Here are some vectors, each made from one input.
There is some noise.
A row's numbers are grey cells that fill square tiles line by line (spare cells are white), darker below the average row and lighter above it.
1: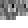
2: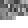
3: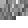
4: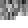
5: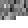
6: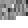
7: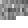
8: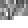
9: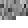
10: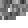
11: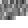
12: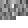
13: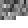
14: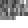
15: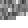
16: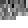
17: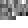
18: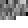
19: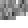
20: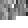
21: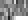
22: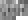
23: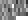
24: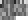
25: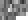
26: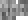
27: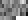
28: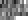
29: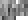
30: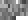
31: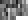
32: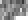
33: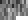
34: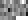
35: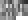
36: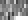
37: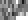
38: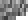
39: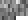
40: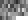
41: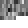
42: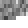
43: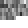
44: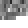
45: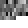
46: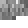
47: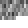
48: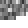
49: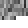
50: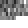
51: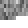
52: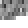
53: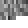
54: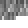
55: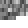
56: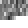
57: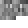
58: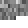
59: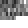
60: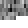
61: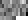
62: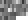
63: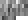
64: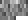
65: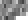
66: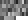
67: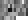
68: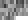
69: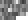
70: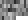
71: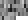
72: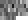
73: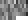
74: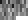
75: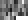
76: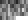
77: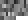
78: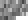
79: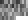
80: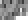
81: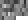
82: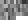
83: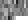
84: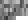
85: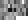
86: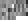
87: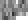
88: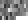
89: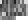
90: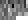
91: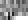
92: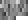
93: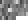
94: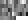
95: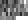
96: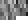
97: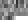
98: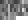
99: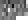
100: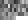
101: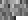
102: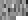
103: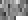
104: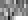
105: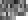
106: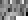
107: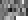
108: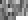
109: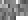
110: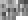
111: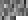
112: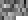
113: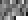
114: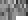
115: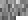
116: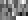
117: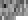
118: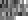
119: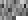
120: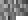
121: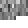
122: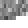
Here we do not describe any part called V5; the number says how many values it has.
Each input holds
three true/false values, together with either a point on a 9-point line, or a value of V5.
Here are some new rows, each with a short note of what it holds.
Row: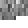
a point on a 9-point line and three true/false values
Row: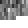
three true/false values and a value of V5
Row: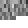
a point on a 9-point line and three true/false values
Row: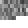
a point on a 9-point line and three true/false values
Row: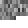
a point on a 9-point line and three true/false values
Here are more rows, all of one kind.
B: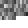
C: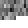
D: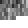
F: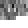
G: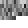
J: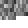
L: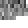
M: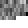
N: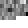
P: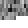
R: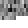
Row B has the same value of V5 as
J, M and N.
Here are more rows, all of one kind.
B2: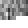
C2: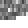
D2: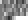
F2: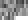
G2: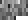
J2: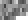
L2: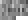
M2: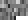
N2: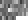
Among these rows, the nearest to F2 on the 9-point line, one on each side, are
D2 and L2.
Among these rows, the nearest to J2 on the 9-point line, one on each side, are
L2 and N2.
